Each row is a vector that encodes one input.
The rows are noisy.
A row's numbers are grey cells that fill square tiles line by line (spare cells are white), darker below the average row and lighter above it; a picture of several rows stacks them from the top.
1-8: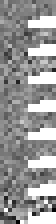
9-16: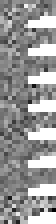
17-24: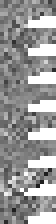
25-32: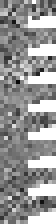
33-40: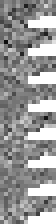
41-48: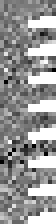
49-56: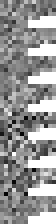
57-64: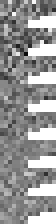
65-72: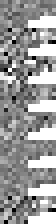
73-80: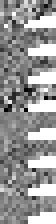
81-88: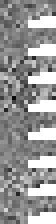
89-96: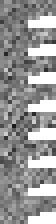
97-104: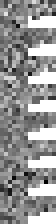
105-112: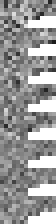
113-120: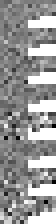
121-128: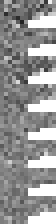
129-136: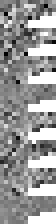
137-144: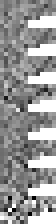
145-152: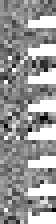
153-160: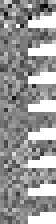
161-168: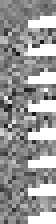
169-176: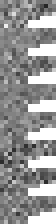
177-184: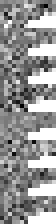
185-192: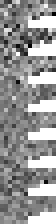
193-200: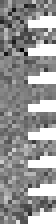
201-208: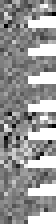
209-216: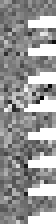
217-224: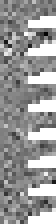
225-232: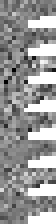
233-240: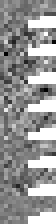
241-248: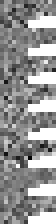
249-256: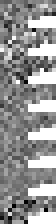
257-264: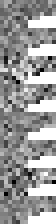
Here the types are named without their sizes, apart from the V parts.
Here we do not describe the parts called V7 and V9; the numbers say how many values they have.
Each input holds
a point on a circle, together with either four true/false values, a value of V7 and a value of V9, or a list of points on a line.
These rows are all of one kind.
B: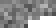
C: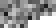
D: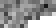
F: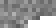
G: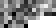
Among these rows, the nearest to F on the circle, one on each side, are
C and G.
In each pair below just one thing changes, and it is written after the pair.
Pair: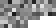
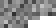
the value of V9
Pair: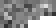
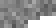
the place on the circle
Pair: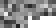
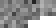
the value of V9
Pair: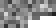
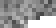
the value of V7
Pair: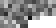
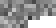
the value of V9
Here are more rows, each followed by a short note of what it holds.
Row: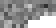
a point on a circle, together with a list of two items
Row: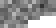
a point on a circle, together with the empty list
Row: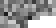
a point on a circle, together with a list of one item
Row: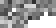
a point on a circle, together with the empty list
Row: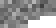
a point on a circle, together with the empty list
